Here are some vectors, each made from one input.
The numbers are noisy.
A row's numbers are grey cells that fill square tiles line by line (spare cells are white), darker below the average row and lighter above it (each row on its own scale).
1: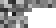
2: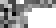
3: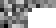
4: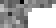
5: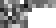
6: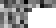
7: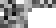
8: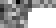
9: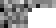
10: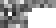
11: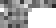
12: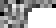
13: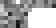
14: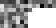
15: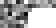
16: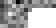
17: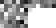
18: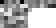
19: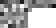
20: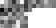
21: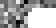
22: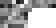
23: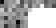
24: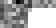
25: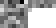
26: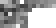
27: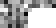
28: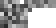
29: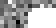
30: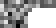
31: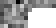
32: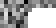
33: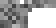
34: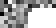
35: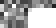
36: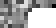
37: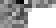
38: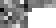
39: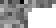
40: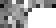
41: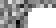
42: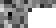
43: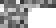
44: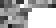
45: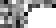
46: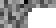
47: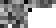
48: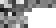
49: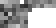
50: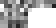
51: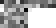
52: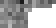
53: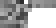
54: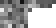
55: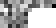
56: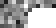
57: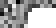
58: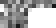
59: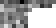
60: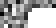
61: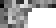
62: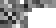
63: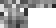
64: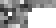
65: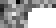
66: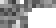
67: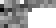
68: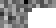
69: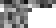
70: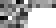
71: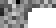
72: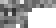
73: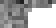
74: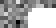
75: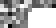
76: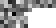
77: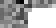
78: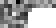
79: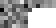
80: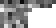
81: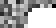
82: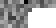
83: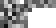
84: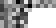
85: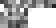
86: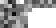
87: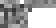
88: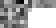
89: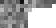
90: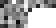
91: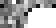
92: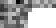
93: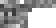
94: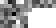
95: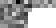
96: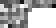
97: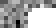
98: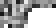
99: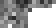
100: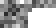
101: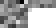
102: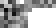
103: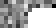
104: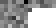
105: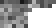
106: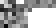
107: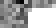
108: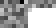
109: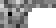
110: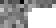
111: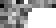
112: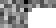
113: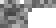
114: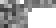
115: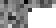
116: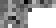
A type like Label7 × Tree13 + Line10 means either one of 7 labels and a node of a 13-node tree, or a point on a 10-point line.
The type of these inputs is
Circle15 + Line7.
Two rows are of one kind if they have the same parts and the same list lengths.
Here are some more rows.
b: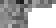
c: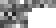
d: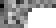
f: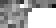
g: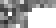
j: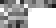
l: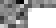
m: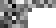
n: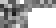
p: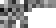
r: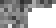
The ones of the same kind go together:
b, d, f, j, l, r
c, g, m, n, p

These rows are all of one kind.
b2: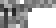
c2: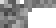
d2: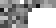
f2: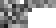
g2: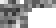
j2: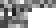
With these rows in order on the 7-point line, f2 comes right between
d2 and j2.
